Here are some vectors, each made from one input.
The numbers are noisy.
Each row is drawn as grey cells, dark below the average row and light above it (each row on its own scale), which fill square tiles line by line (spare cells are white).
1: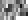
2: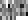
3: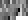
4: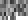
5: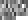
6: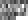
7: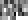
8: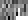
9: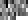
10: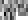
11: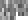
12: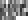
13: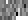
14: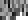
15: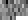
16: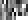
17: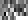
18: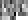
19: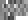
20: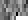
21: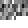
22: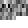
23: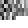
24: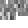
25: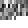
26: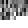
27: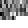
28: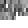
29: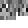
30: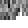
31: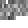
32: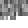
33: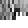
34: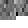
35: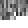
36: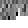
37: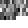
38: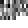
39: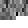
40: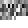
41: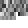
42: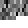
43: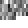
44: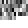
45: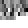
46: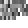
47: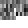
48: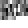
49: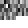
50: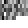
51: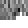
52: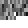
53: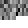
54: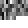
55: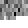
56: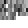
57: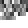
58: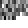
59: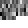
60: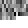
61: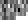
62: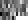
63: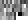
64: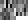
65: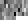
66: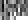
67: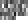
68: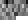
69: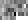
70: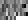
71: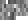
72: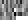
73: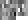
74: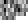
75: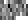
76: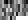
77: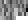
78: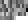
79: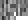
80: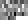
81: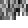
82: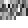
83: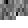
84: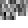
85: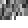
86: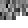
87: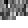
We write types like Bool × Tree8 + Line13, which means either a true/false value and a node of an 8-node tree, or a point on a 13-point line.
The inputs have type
Label5 × (Label5 + Line6).
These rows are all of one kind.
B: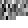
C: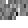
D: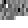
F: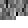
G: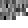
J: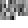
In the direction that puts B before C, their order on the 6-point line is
B, D, F, G, J, C.
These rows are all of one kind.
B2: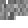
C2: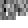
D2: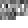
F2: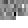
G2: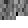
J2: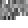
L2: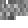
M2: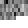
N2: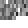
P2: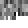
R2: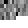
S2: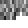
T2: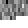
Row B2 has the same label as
C2 and L2.
